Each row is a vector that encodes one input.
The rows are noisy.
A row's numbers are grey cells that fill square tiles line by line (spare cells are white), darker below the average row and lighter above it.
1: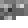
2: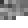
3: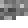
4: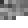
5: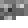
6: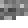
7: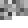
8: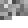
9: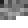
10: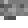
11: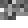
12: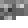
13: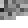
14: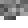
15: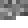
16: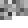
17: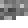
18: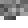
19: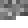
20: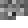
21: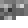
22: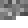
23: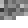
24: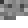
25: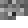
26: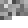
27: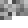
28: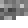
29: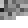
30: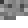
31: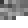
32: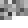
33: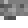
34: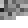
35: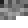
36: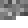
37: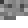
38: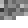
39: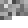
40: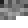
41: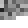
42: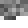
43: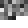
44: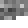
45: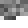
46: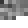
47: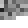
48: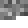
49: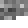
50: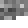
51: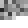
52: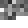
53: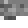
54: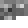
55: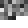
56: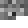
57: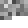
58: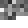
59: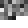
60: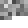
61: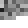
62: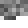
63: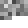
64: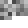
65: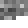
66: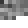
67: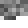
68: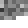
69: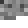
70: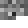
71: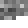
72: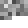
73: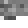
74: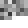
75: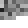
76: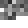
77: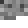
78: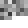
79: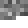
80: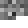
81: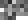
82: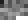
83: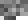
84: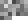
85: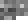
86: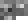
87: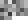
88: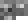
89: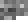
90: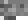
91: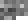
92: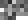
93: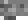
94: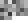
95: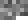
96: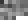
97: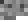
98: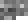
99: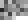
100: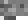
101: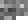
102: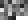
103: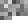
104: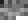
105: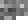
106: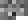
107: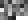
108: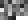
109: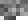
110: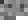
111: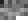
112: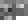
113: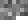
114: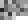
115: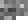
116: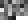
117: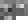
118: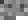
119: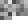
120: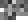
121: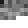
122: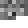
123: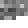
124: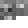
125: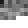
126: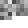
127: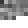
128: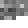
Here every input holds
either a point on an 8-point line, or a point on a 9-point line.
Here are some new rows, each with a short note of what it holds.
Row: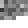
a point on an 8-point line
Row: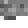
a point on a 9-point line
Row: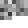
a point on an 8-point line
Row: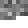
a point on a 9-point line
